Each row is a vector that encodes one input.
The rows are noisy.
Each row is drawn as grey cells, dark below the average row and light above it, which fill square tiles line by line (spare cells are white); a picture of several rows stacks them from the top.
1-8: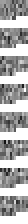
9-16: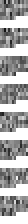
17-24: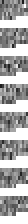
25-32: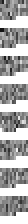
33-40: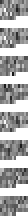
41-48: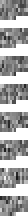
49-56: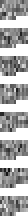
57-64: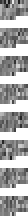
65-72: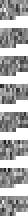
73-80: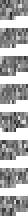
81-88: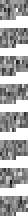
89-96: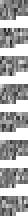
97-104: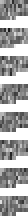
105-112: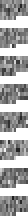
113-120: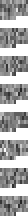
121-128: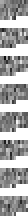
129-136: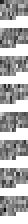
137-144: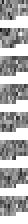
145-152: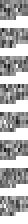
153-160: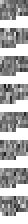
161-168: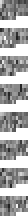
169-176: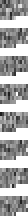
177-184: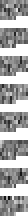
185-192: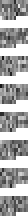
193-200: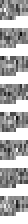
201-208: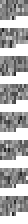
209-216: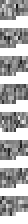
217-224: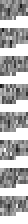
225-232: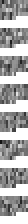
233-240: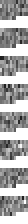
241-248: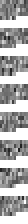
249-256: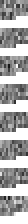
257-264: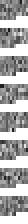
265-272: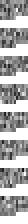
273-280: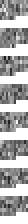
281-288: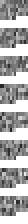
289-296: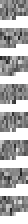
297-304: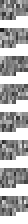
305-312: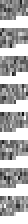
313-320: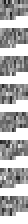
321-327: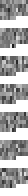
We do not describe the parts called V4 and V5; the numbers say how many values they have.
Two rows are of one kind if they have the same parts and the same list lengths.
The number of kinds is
4.
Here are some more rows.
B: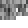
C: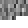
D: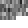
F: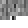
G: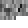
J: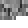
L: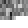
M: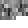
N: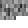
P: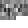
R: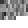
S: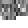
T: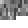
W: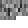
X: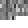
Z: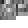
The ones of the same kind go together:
B, D, G, J, M, N, P, W
C, F, T, X
L, R, Z
S

